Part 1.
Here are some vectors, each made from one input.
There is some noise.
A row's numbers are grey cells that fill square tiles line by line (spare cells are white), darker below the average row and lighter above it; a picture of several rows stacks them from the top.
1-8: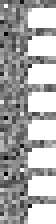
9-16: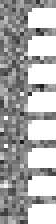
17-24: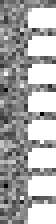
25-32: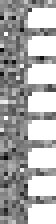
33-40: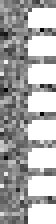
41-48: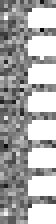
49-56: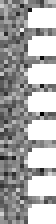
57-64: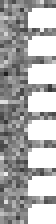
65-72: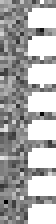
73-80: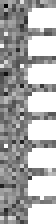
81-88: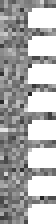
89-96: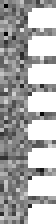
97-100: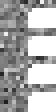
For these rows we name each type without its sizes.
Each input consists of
a point on each of two circles, together with either a point on a circle, or a fixed value.
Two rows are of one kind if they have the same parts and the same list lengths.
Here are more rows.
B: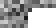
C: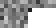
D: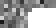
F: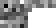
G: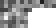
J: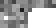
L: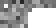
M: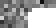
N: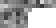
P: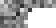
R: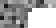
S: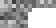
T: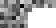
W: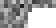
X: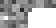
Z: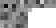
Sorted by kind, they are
B, C, F, N, P, R, S, T, W, Z
D, G, J, L, M, X

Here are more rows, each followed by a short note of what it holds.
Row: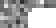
a point on each of two circles
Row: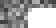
a point on each of two circles
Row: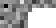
a point on each of three circles
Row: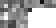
a point on each of two circles
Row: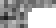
a point on each of three circles
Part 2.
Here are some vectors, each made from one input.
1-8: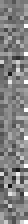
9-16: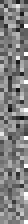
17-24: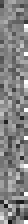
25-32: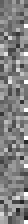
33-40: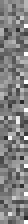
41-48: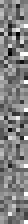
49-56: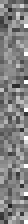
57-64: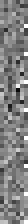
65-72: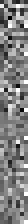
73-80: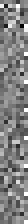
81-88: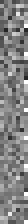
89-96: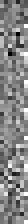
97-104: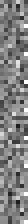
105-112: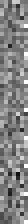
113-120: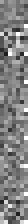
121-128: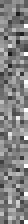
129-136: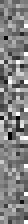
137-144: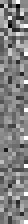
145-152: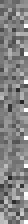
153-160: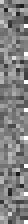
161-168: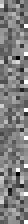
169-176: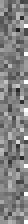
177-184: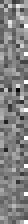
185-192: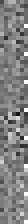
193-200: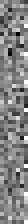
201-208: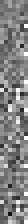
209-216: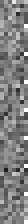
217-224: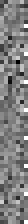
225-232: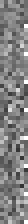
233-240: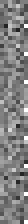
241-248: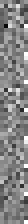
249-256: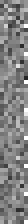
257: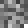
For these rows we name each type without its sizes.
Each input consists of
a label, together with a list of points on a line.
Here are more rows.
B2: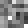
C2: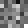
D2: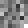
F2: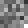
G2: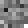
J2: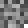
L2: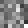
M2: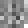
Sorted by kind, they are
B2, C2, G2, J2, L2
D2, F2
M2

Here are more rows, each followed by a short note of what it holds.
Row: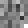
a label, together with the empty list
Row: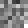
a label, together with a list of one item
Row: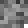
a label, together with a list of two items
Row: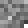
a label, together with a list of two items
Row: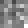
a label, together with a list of one item
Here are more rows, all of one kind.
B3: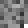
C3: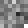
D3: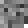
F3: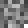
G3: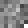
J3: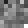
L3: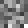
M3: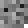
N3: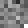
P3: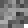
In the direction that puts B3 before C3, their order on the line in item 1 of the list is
M3, D3, J3, N3, P3, F3, B3, L3, C3, G3.
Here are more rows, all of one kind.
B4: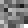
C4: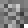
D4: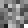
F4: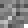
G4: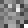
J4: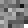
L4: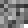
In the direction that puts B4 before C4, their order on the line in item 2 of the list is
L4, G4, D4, J4, B4, F4, C4.
